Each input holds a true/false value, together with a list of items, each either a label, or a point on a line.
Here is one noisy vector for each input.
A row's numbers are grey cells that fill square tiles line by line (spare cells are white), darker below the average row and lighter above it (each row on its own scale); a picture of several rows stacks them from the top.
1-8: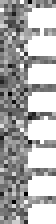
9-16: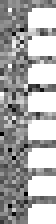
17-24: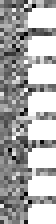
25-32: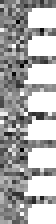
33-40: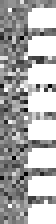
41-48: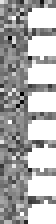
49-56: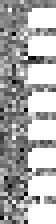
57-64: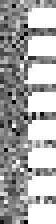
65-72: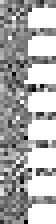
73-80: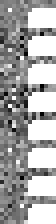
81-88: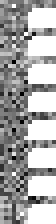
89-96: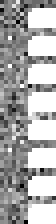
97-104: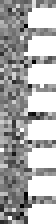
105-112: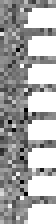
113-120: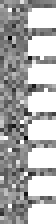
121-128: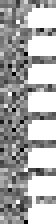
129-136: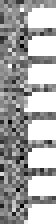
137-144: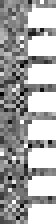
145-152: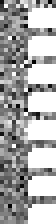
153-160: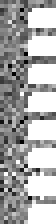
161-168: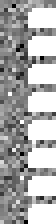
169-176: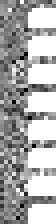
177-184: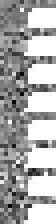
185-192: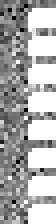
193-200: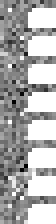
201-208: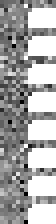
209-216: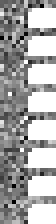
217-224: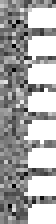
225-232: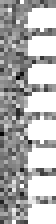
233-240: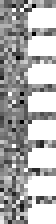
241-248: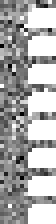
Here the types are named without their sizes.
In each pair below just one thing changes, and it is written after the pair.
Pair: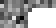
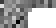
the true/false value
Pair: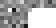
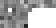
the true/false value
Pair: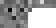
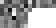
the place on the line in item 2 of the list
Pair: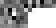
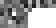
the place on the line in item 2 of the list
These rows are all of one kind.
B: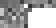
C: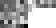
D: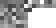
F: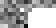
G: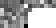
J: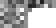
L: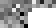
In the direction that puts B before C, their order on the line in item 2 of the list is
F, L, J, B, D, G, C.
